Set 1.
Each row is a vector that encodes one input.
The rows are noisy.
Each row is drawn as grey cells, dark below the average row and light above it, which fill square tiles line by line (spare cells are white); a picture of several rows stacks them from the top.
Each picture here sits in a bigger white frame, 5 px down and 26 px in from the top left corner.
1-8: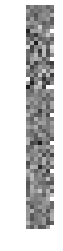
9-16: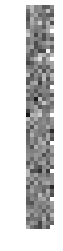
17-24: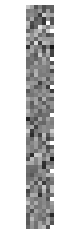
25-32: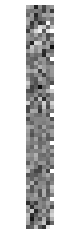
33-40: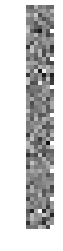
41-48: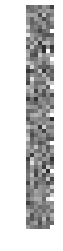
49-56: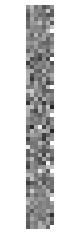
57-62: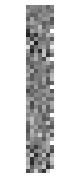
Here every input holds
either a point on each of two 3-point lines, or a point on a 6-point line.
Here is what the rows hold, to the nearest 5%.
About 50% of them hold a point on each of two 3-point lines. The rest hold a point on a 6-point line.
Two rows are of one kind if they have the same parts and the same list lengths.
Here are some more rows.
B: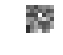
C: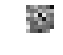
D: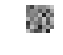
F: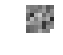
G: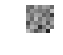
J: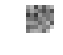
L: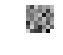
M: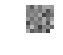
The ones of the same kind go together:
B, F, J
C, D, G, L, M

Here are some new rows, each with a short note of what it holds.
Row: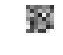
a point on each of two 3-point lines
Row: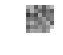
a point on a 6-point line
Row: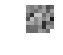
a point on a 6-point line
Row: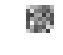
a point on a 6-point line
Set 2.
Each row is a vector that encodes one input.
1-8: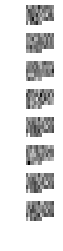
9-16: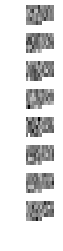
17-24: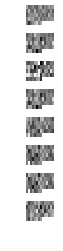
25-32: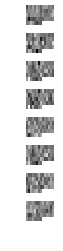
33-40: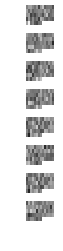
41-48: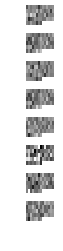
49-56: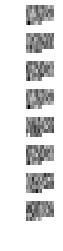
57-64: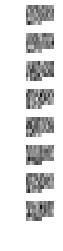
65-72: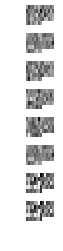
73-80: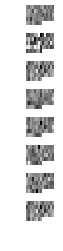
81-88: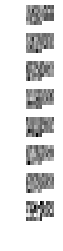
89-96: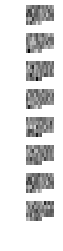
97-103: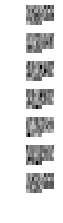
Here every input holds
a list of up to two points on a 7-point line.
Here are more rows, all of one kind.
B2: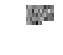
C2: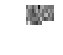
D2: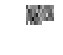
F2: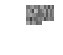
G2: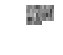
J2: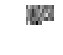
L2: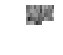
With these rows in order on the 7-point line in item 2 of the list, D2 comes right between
C2 and F2.
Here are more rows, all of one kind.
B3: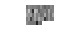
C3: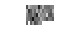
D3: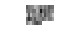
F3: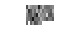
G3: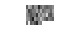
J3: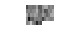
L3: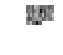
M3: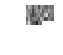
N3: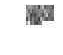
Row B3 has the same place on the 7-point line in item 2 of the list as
G3, L3 and M3.
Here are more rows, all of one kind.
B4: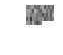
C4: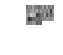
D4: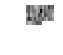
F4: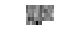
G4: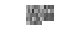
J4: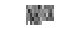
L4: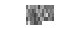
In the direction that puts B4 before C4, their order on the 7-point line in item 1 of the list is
J4, L4, G4, B4, C4, F4, D4.
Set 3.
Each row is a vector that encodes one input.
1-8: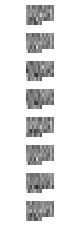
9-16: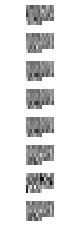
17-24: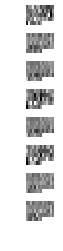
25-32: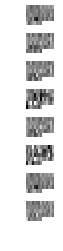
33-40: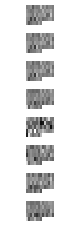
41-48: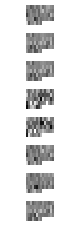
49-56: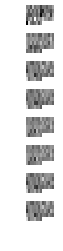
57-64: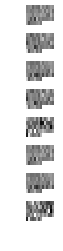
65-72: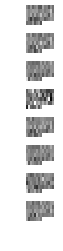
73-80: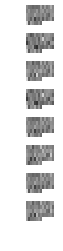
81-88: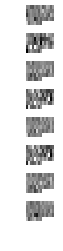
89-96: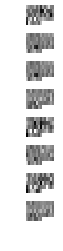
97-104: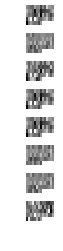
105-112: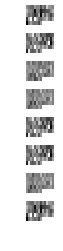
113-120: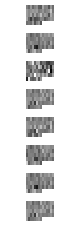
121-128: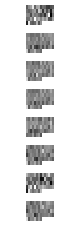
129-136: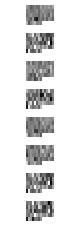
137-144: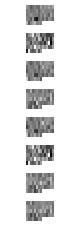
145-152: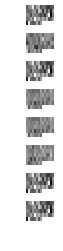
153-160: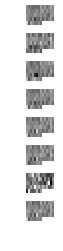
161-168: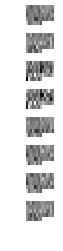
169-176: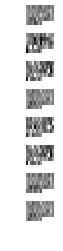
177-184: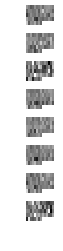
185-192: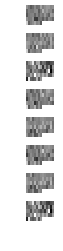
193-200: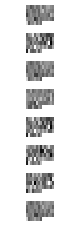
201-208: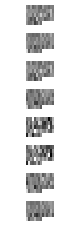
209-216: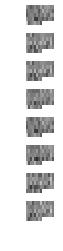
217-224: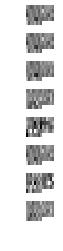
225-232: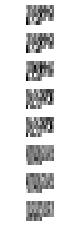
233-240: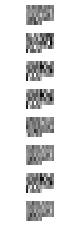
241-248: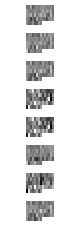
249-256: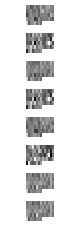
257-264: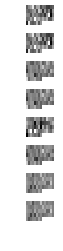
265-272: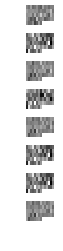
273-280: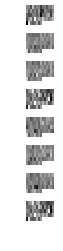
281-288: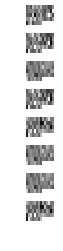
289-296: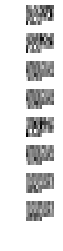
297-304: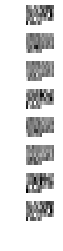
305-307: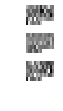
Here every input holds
either a point on a 7-point line, or a point on a 14-point line.
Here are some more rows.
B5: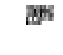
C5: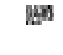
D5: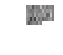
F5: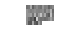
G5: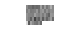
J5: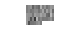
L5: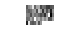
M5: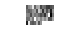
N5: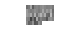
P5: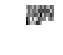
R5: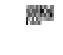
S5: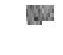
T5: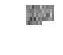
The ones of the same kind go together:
B5, C5, L5, M5, P5, R5
D5, F5, G5, J5, N5, S5, T5

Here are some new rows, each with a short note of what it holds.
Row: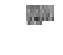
a point on a 14-point line
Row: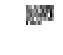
a point on a 7-point line
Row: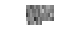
a point on a 14-point line
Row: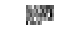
a point on a 7-point line
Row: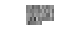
a point on a 14-point line
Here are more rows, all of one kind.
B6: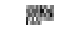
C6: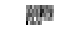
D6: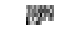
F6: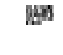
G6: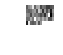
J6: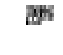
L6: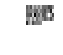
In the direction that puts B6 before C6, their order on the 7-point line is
D6, J6, B6, C6, G6, F6, L6.
